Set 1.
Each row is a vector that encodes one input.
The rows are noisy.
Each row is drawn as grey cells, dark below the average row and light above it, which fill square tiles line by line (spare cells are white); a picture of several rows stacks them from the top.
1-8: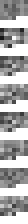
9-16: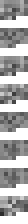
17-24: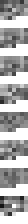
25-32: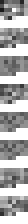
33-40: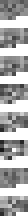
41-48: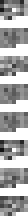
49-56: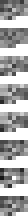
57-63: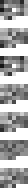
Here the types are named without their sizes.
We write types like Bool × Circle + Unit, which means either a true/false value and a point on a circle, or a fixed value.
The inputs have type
Line.
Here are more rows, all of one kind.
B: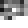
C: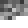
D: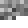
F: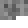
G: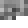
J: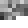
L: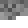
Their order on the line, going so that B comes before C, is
B, C, L, F, G, D, J.
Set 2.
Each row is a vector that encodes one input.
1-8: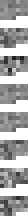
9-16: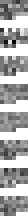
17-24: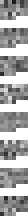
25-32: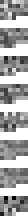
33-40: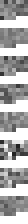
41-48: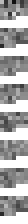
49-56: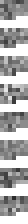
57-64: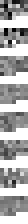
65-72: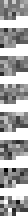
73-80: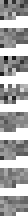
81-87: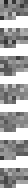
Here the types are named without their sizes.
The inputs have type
Line.
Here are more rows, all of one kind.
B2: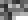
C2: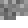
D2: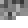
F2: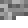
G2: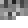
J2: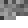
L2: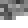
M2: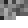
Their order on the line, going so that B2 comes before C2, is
B2, L2, C2, D2, G2, F2, J2, M2.
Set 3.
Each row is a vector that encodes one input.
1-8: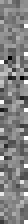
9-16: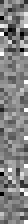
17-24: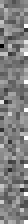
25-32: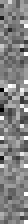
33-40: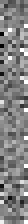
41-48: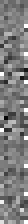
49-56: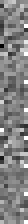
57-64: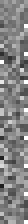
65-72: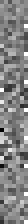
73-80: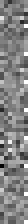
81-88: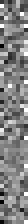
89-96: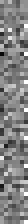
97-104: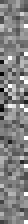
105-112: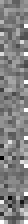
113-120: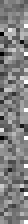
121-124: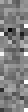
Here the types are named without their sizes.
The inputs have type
Label.
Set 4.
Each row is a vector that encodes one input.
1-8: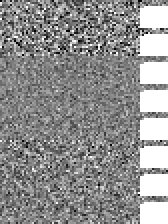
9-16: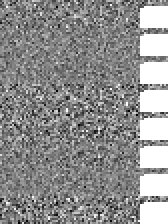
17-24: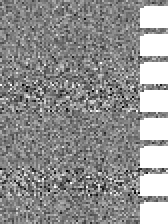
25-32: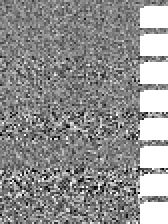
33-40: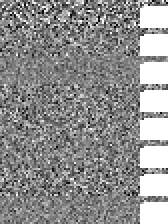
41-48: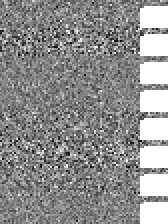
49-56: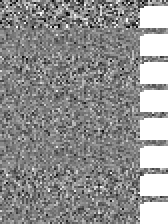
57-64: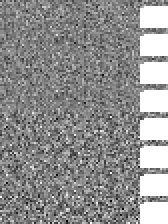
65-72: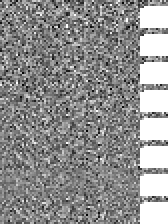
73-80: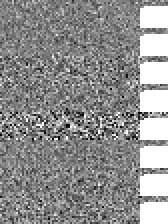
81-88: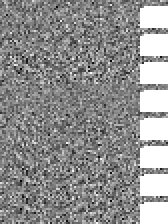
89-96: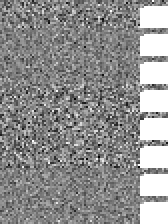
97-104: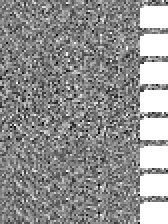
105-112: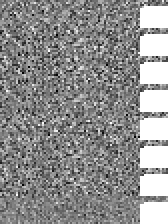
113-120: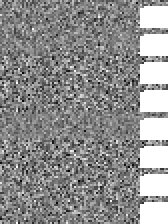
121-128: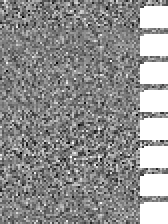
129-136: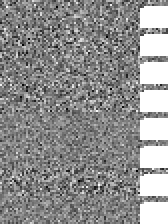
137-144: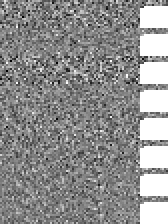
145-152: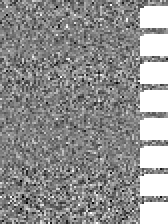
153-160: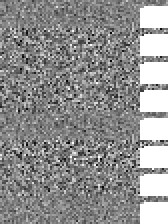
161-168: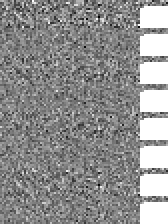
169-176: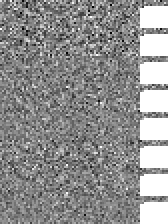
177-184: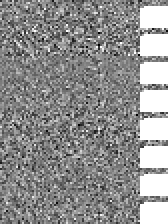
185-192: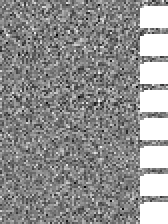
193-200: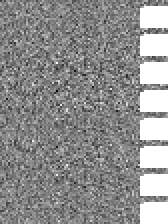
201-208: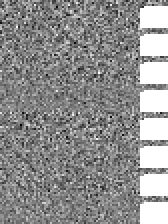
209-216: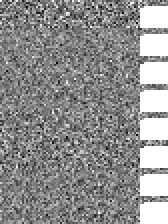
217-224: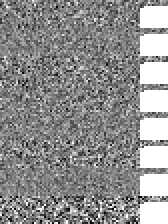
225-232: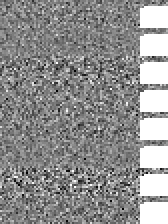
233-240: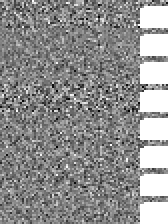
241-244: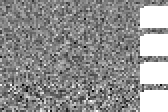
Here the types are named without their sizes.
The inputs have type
Line.
